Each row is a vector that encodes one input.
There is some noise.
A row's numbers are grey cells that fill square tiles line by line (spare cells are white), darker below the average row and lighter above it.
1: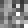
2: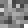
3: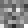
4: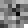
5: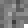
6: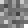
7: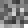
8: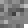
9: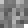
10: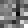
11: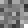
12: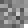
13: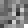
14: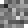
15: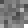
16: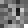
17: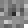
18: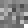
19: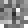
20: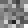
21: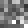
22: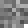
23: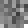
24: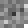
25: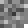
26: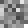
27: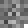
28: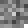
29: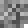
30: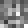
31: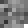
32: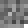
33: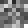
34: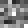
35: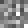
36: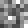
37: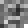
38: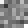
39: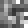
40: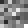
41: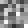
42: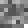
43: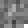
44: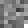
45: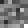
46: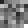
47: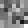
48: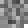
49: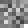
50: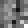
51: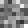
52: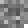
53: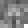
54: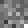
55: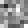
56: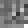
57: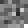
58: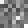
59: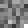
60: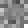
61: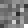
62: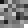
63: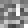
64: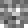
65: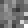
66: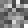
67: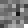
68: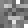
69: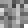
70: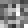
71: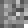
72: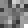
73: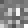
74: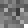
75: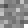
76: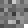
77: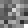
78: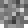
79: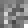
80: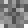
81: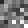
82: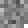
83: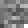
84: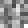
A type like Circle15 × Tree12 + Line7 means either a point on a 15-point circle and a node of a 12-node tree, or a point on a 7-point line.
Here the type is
Bool × Bool × Bool.
